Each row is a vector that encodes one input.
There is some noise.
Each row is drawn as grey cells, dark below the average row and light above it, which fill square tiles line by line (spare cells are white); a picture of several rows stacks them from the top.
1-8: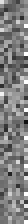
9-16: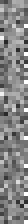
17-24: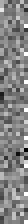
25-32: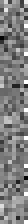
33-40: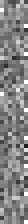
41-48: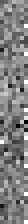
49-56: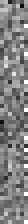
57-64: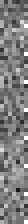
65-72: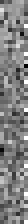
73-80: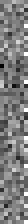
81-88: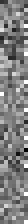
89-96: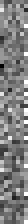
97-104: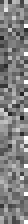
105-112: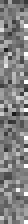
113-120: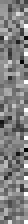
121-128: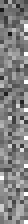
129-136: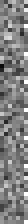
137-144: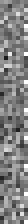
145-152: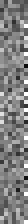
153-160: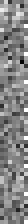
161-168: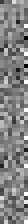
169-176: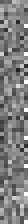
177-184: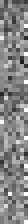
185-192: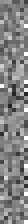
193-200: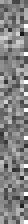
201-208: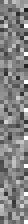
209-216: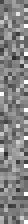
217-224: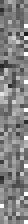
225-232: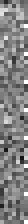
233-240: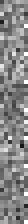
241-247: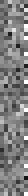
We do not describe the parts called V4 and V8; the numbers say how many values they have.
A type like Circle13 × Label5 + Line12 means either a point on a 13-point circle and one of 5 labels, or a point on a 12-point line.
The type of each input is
(Bool × V8 + Line5) × (Line10 + V4).
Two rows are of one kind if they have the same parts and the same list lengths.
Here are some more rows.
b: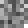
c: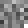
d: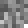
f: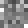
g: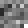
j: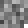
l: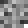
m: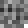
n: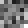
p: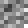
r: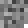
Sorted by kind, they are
b, f
c, j, l
d, n, p, r
g, m

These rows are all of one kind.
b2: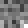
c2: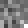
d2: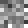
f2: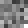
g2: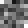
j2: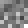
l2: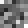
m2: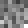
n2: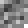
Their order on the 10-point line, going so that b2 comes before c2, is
b2, c2, g2, f2, m2, j2, l2, n2, d2.
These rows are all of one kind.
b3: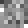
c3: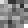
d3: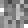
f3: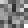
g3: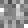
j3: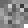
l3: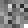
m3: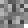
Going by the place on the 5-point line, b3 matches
j3 and l3.
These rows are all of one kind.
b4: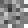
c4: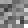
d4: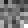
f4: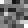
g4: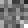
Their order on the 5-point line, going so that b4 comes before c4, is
b4, d4, g4, c4, f4.
